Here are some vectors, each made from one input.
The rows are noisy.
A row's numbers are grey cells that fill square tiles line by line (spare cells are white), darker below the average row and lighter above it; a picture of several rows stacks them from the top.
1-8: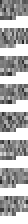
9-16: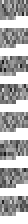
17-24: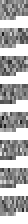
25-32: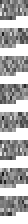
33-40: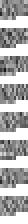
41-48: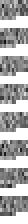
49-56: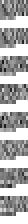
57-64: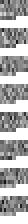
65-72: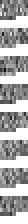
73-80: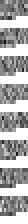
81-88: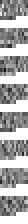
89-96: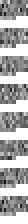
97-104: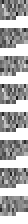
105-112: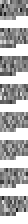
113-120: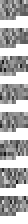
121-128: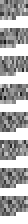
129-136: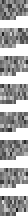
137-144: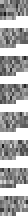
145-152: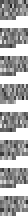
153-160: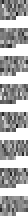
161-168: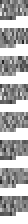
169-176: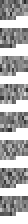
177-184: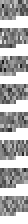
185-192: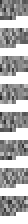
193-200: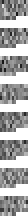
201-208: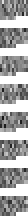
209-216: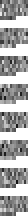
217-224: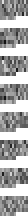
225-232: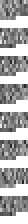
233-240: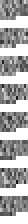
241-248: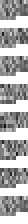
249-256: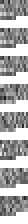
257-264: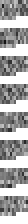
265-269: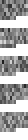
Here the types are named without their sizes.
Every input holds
four true/false values.
